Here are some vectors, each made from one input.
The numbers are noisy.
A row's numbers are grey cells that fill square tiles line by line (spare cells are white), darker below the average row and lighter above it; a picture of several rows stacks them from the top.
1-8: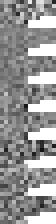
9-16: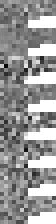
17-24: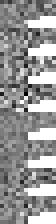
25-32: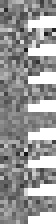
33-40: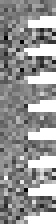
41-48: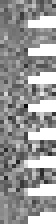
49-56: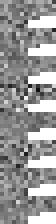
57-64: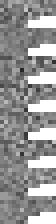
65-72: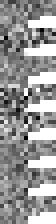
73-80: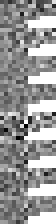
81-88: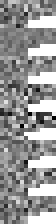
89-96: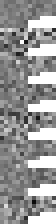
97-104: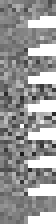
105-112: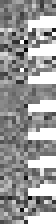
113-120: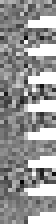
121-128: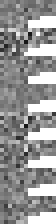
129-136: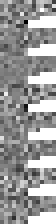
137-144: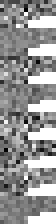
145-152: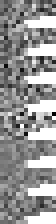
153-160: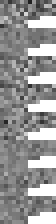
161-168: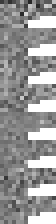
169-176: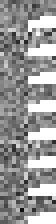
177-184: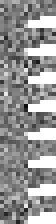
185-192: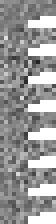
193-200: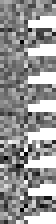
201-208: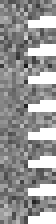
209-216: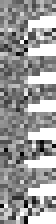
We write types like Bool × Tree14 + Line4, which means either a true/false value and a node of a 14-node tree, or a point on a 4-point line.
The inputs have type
(Bool × Circle6 + Unit) × (Line4 + Line7) + Label8 × Label8.
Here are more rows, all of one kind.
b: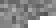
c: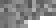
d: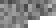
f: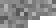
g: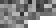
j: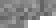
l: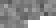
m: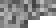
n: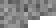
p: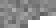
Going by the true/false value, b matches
c, m and p.
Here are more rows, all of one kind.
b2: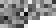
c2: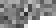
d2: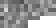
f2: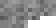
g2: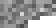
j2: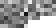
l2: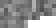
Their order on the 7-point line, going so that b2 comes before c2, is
b2, j2, d2, f2, g2, l2, c2.
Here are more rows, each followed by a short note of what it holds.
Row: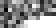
two labels (each one of 8)
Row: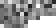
two labels (each one of 8)
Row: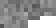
a point on a 7-point line
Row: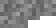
a point on a 4-point line
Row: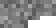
a point on a 4-point line
